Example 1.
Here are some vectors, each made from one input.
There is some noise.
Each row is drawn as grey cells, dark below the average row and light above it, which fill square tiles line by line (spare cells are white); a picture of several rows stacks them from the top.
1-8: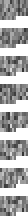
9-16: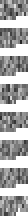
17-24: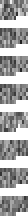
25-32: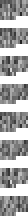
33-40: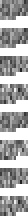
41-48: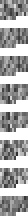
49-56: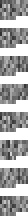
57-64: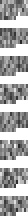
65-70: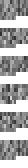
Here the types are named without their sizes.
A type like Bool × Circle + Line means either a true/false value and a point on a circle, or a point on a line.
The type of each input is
Bool × Bool × Bool + Line.
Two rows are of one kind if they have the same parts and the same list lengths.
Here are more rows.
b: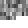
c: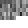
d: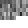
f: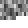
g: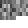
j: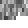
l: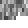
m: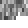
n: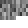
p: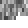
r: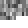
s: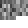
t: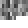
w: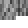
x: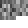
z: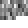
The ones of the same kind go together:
b, f, j, l, m, p, r, t, w, z
c, d, g, n, s, x

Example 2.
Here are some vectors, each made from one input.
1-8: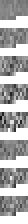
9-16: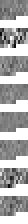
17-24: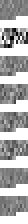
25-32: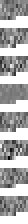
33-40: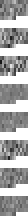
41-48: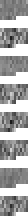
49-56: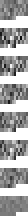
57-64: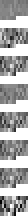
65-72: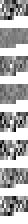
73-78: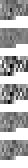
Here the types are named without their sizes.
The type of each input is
Circle × Tree.
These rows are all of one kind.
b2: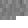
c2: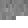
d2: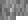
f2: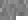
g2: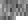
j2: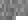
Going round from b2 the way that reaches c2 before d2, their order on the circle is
b2, f2, g2, c2, d2, j2.
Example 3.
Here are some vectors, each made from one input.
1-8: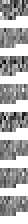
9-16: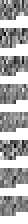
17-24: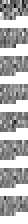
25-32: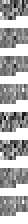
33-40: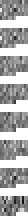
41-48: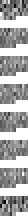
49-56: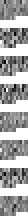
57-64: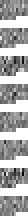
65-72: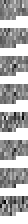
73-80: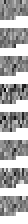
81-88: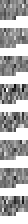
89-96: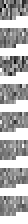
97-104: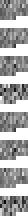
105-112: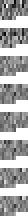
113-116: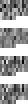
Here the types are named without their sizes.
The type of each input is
Bool × Bool × Bool × Bool + Line.
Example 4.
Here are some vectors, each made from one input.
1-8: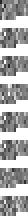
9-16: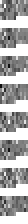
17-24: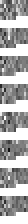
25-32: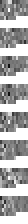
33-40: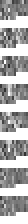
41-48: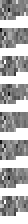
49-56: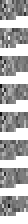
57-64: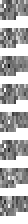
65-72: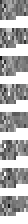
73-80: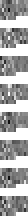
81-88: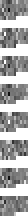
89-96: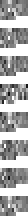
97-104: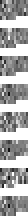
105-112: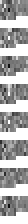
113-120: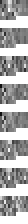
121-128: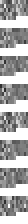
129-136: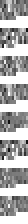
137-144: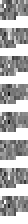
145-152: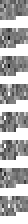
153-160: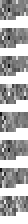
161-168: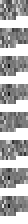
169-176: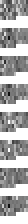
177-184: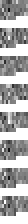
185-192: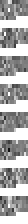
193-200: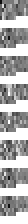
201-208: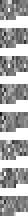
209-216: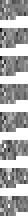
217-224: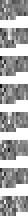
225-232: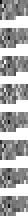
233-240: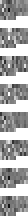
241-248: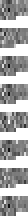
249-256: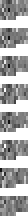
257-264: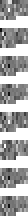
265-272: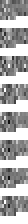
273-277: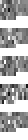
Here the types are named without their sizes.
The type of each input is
List(Line).
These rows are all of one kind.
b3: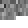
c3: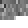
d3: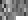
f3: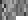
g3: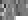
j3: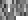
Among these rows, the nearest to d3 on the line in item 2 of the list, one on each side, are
g3 and j3.
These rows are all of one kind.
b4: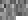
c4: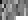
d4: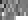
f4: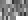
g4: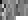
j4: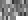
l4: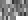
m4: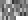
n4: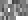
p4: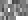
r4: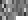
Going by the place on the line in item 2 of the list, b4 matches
f4, j4, l4 and m4.
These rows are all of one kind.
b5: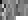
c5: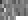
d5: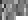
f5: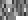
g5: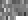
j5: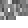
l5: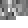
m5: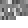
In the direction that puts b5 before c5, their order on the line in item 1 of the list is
d5, b5, c5, g5, f5, j5, m5, l5.
